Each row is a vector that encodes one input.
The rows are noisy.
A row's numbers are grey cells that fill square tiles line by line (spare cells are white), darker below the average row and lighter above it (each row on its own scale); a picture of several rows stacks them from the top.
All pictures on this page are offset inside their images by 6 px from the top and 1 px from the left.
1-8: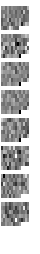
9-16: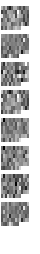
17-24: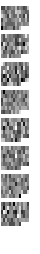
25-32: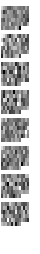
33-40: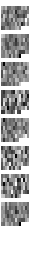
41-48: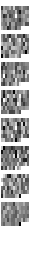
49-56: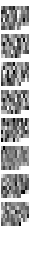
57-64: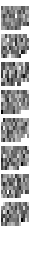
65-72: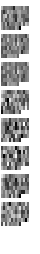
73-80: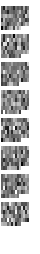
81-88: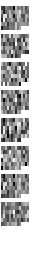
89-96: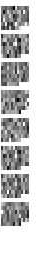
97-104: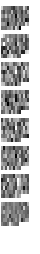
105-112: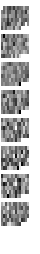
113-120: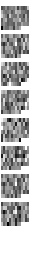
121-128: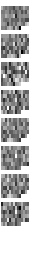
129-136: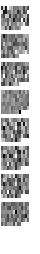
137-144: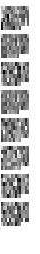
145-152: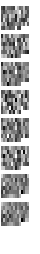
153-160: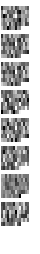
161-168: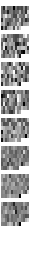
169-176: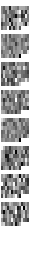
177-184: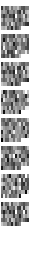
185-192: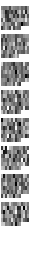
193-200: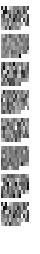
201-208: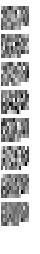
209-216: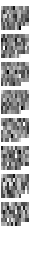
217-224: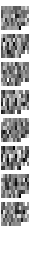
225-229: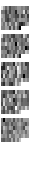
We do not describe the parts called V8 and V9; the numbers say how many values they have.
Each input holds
either a point on a 5-point circle and a true/false value, or a fixed value, or a value of V8 and a value of V9.
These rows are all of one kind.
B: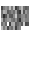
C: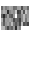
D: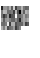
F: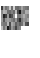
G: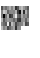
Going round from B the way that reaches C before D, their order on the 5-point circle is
B, G, C, F, D.
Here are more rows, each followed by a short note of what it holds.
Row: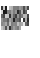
a fixed value
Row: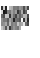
a fixed value
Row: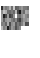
a point on a 5-point circle and a true/false value
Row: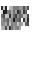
a fixed value
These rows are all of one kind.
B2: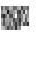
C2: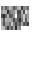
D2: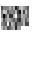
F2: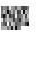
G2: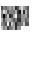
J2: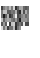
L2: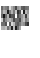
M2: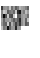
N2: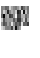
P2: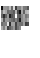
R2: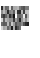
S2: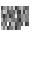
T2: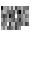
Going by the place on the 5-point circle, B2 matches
C2 and M2.
